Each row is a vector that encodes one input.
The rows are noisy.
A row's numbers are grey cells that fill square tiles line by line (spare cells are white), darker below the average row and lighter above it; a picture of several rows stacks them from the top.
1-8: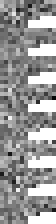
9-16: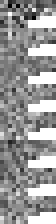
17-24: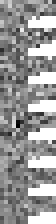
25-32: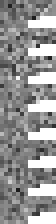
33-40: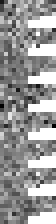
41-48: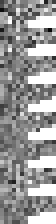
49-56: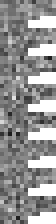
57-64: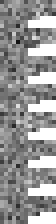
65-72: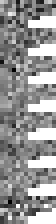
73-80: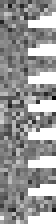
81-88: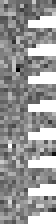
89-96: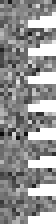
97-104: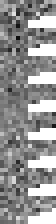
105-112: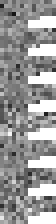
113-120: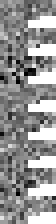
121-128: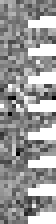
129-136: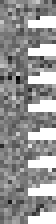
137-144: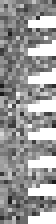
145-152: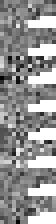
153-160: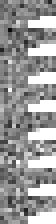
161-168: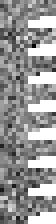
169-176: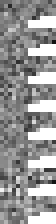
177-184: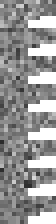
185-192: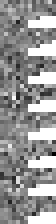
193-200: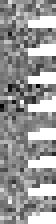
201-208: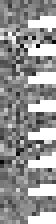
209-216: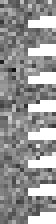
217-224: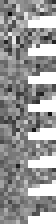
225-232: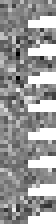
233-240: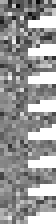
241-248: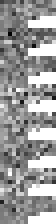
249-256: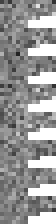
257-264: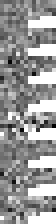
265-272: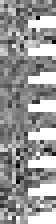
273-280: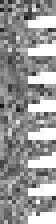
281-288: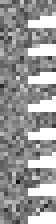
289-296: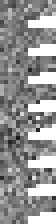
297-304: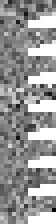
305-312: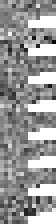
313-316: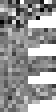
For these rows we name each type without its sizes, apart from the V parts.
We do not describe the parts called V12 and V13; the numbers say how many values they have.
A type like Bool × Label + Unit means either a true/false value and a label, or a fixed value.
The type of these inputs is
Bool × Label + (Line + V13) × V12.
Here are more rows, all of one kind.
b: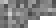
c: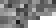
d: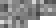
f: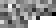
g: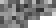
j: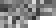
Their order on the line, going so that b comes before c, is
f, b, j, c, d, g.
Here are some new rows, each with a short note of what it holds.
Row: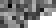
a point on a line and a value of V12
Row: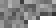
a value of V12 and a value of V13
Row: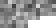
a label and a true/false value
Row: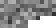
a value of V12 and a value of V13
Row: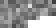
a point on a line and a value of V12
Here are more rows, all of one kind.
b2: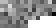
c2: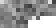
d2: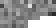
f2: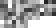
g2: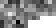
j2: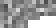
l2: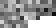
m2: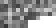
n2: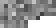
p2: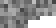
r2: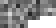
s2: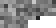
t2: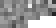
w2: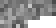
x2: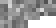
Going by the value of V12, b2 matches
j2, m2, p2 and x2.
